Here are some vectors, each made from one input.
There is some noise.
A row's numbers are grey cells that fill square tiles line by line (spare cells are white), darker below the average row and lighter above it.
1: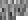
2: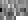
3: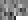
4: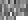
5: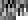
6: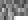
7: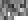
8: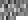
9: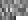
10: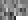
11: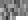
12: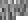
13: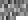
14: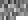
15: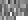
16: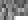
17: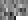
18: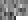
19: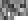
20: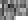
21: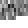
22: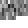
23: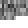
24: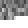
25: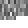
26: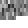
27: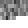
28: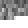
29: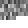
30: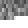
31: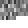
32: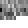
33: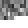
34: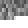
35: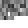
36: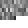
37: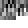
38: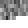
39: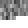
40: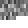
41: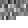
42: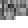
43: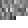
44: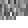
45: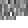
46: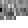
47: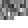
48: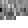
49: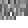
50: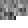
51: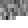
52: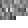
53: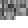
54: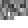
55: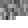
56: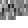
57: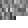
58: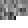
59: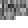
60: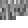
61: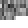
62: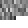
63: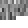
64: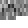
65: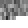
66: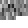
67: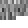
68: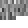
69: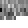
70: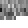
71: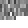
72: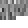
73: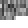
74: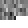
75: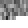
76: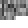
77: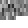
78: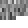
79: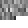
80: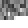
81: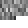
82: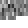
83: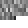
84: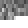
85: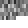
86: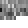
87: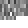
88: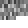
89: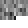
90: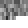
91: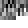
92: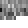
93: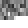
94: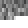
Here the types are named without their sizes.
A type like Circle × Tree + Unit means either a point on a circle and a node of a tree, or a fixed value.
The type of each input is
Circle + Unit.
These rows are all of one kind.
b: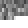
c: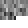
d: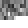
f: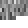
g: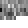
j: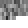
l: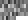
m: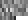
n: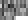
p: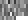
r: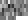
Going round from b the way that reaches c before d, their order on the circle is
b, j, l, p, g, c, m, f, r, n, d.
